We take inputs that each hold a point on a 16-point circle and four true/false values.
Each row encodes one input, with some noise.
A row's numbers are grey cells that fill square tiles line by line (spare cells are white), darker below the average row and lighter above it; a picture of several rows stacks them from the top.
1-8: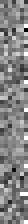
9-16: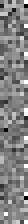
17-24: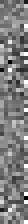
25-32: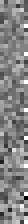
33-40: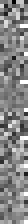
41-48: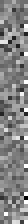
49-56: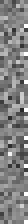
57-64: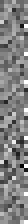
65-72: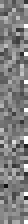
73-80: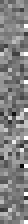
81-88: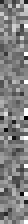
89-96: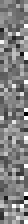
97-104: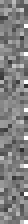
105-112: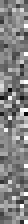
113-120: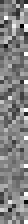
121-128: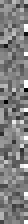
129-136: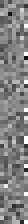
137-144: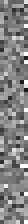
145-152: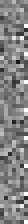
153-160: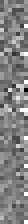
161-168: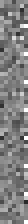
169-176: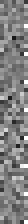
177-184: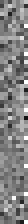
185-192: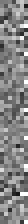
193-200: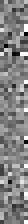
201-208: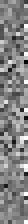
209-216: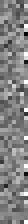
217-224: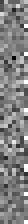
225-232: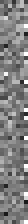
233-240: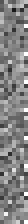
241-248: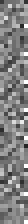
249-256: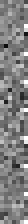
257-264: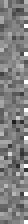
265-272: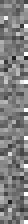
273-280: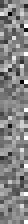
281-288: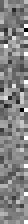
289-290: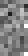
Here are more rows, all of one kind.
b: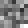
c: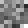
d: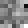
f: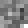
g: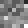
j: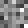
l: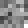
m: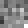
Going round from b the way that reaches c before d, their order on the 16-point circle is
b, j, c, f, d, g, m, l.
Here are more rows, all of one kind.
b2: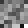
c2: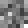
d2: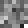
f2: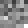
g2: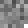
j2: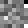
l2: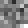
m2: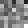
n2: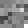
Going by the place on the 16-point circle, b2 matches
l2, m2 and n2.
